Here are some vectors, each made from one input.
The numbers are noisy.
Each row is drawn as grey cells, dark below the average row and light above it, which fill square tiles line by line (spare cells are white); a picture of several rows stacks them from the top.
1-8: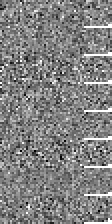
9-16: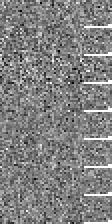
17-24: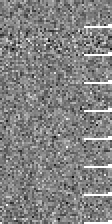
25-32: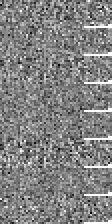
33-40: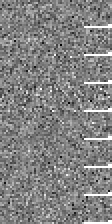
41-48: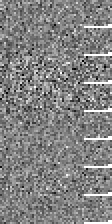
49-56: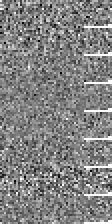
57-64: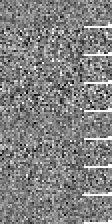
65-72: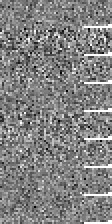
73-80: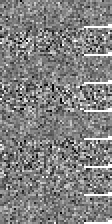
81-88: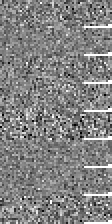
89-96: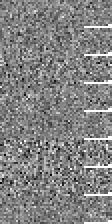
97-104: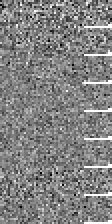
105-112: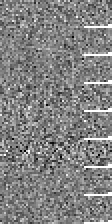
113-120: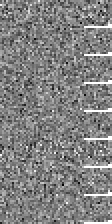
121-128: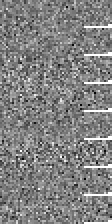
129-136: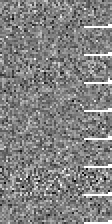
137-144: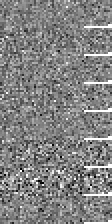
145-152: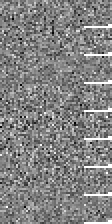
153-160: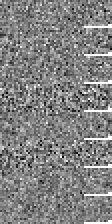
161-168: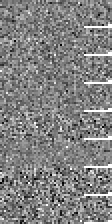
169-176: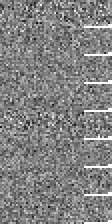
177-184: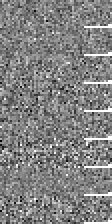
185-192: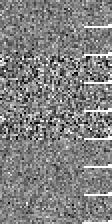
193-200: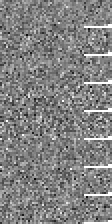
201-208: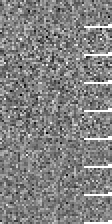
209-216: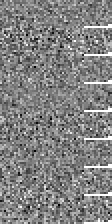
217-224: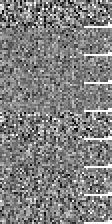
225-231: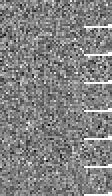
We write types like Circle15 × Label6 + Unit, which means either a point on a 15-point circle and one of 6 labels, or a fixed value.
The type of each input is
Bool × Bool × Bool + Circle14 + Line6.
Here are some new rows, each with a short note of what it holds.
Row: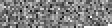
three true/false values
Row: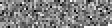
a point on a 6-point line
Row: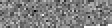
a point on a 6-point line
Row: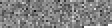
a point on a 6-point line
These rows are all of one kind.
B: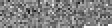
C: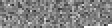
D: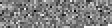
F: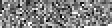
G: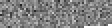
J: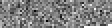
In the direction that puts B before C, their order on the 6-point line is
D, F, B, J, C, G.
